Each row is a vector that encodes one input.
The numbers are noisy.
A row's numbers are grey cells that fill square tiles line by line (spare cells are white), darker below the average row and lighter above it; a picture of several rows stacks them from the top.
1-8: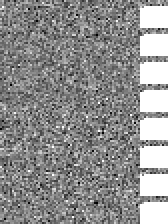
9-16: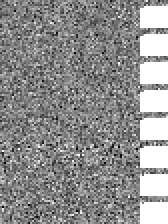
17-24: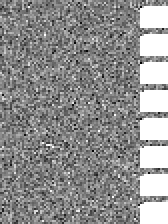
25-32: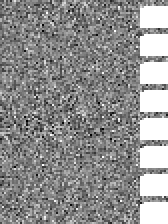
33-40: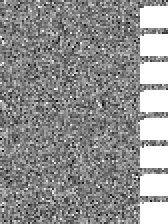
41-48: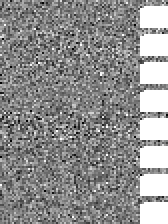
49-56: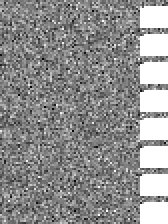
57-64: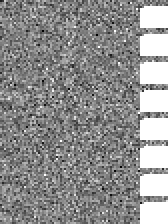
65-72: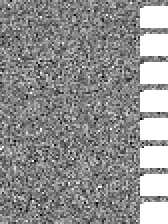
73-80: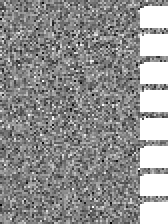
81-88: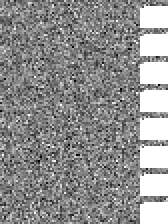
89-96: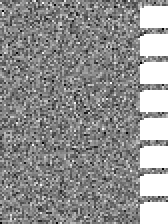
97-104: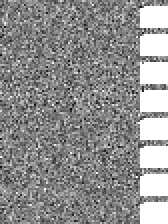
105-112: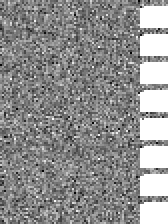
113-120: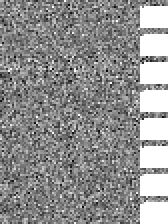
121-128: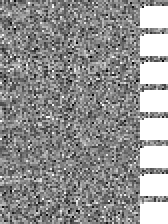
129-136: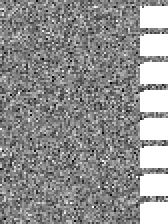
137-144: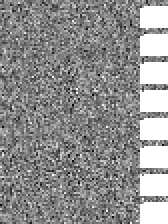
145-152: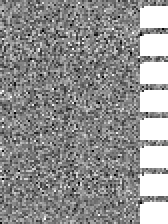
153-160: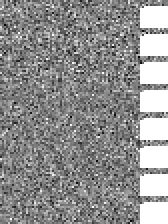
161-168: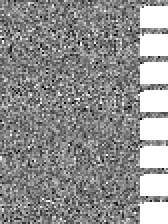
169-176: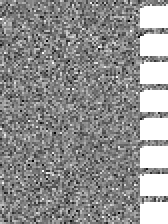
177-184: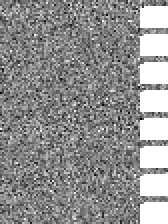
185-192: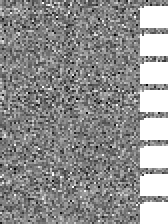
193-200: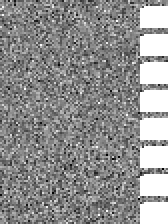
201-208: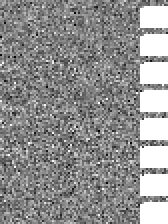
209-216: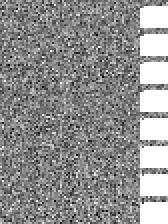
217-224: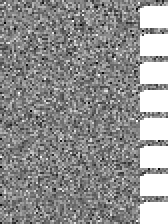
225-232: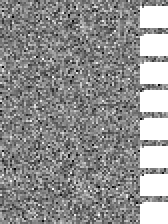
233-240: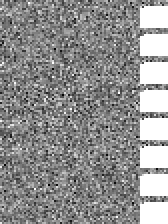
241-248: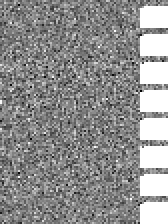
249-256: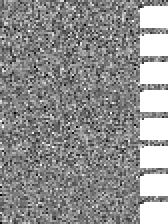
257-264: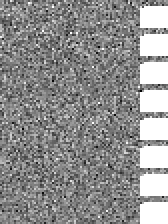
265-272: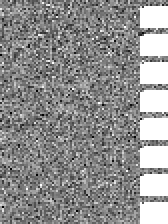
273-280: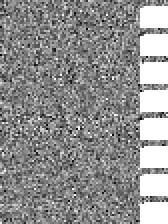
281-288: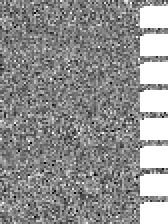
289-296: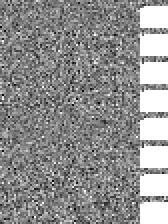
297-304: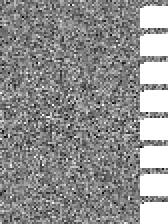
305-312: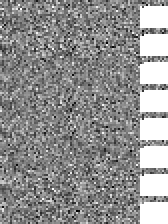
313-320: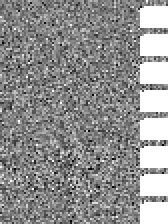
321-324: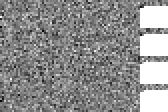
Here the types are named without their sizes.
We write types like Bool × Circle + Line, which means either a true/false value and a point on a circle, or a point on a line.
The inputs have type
Bool × Line + Circle × Circle.
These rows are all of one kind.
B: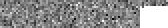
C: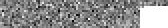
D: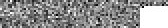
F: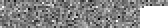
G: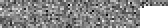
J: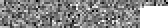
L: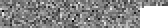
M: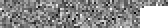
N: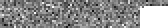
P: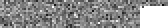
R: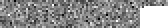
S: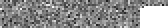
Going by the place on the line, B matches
C, J, L and M.
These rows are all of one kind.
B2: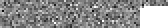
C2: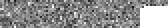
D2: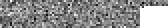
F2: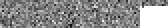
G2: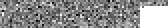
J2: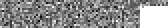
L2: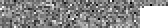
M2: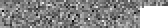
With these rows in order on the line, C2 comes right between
J2 and L2.
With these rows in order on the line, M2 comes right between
B2 and F2.
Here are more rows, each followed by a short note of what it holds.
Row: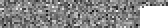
a point on a line and a true/false value
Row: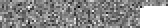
a point on each of two circles
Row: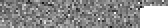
a point on each of two circles
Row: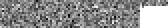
a point on a line and a true/false value
